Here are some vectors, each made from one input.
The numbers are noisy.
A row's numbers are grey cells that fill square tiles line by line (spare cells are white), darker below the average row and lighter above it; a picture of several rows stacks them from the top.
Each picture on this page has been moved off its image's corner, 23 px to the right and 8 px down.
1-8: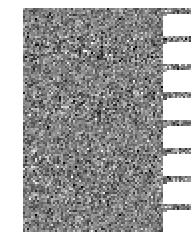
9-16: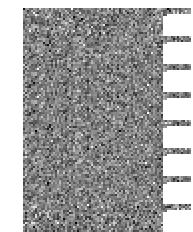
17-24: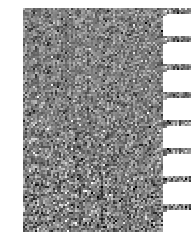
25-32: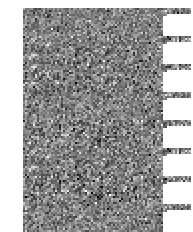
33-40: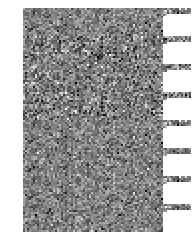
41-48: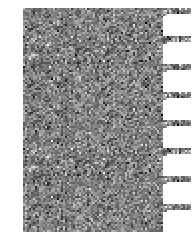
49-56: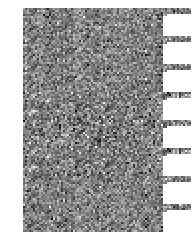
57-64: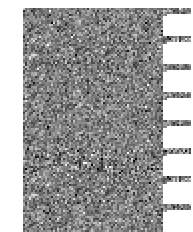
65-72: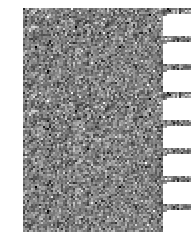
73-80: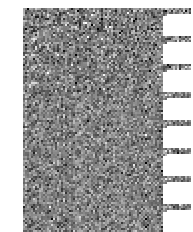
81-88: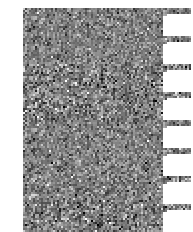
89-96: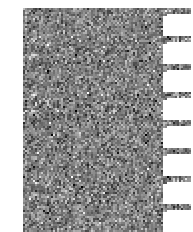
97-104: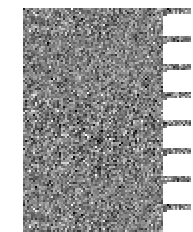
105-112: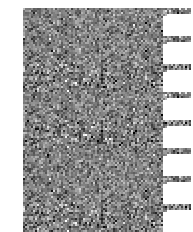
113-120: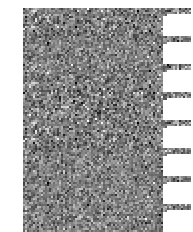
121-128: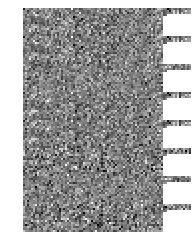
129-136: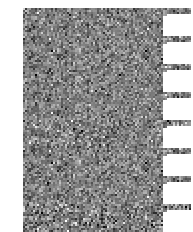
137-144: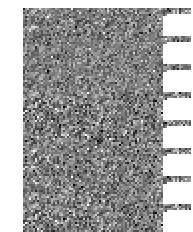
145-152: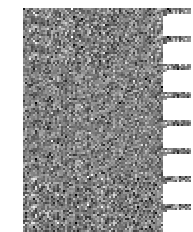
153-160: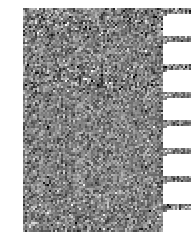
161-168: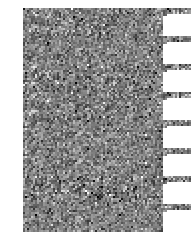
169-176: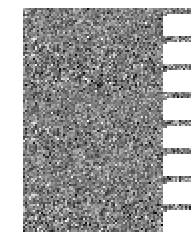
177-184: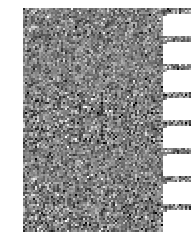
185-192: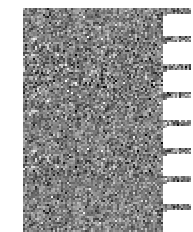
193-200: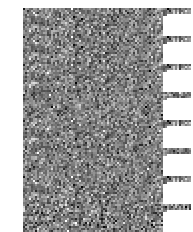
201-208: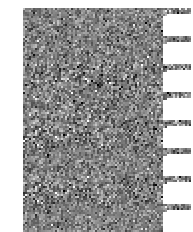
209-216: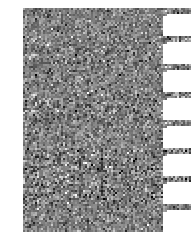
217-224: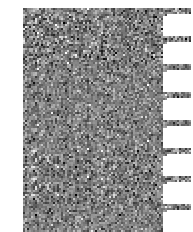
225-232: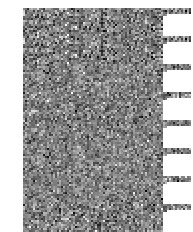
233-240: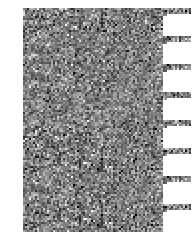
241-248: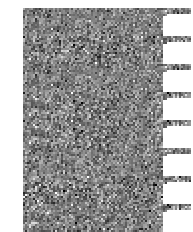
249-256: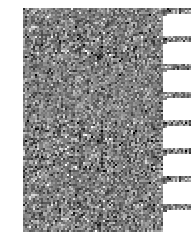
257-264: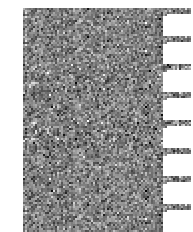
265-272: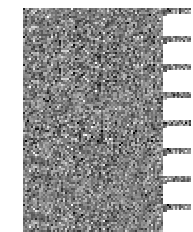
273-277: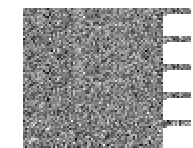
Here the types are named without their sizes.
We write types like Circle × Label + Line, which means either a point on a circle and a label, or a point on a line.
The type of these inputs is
Circle + Tree.
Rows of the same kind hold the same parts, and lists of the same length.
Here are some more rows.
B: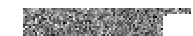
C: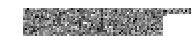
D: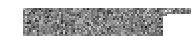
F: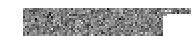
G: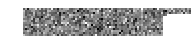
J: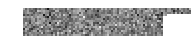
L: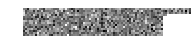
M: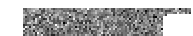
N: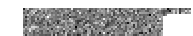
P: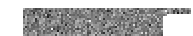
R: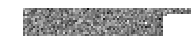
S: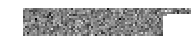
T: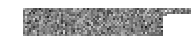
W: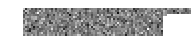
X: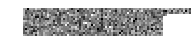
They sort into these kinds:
B, C, G, L, M, N, X
D, F, J, P, R, S, T, W

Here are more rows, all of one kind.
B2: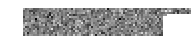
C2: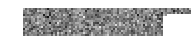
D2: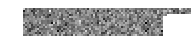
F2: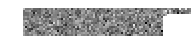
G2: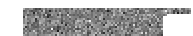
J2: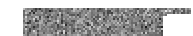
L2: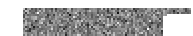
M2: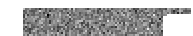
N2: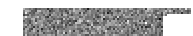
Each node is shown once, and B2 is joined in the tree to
G2.
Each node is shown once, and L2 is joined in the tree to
M2.
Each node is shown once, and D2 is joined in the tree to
F2.
